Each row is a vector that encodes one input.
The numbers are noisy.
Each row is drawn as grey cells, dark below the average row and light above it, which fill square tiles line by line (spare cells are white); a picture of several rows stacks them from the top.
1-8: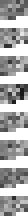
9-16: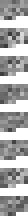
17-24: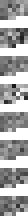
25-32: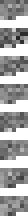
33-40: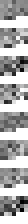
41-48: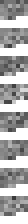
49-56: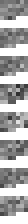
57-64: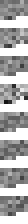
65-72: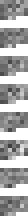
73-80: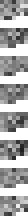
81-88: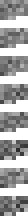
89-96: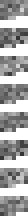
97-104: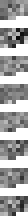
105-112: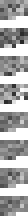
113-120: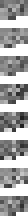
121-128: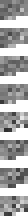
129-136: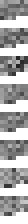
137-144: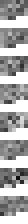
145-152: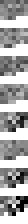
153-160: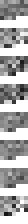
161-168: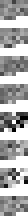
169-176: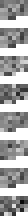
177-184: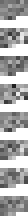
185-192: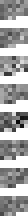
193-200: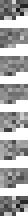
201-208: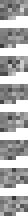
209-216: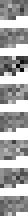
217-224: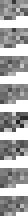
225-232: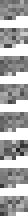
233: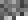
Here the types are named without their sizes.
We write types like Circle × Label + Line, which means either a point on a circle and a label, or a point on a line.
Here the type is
Bool × Tree.
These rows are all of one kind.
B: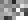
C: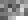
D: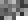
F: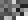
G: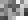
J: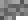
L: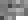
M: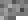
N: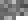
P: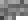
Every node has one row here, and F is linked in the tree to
C and N.
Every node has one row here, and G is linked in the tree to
J.
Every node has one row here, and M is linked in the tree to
B and N.
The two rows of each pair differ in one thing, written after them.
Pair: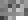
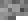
the true/false value
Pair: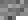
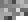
the node of the tree
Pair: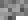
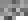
the node of the tree
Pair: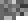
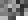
the true/false value
